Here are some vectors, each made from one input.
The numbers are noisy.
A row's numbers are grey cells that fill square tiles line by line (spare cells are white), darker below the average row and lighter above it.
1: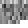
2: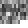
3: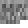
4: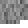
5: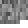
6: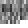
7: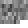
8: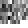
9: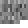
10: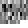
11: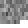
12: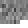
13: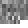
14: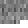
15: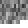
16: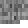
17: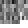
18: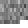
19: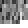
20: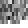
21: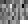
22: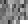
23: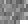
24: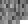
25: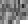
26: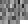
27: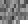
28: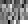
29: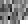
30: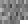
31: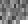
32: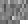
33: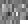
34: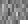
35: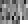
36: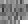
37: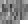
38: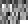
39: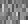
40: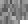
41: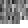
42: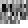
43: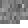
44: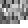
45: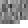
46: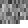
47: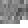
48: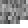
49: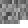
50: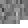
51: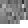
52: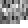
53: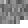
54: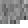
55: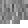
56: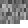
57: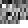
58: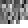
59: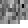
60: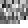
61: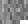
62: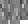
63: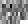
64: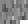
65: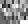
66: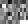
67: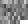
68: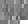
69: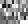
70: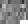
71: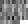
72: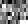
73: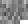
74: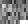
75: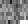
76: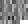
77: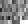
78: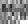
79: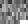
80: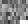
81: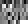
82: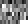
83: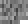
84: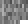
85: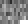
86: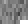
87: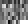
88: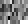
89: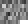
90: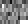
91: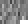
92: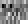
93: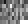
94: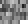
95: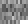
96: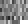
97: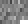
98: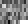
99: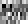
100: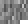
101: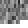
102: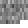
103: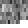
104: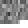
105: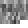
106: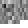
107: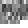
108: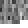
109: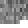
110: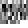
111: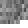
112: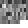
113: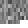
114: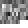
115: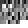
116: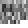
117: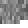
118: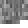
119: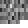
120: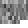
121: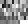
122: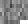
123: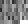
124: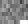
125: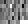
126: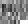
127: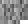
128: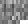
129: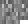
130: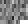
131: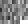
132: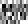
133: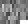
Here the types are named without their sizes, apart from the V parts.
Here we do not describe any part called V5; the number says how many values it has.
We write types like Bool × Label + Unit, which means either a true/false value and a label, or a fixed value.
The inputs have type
List(Bool × V5).
